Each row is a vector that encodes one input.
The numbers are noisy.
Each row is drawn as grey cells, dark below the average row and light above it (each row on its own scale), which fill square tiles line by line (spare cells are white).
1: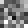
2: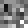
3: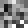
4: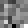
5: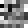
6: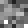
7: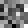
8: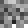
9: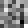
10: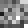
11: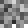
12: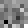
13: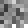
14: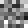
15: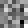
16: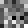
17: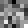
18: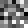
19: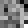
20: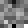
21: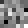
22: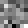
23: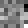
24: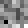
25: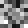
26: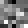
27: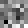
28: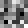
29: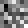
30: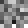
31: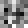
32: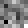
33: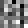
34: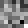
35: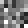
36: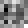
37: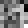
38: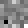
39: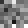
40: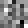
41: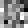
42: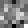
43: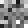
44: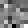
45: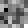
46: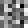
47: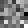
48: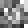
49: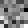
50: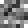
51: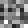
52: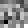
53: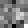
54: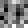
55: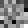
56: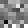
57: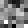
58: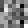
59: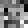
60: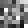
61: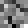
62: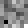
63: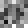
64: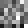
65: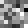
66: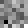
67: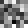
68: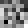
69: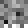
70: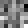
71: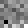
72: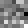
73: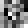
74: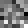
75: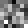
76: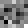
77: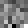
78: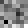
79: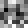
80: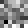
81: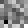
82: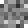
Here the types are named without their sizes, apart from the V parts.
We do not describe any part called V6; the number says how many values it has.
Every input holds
a true/false value, together with either a point on a line, or a value of V6.
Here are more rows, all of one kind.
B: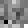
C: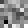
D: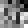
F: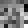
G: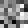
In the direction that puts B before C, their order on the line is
G, F, D, B, C.
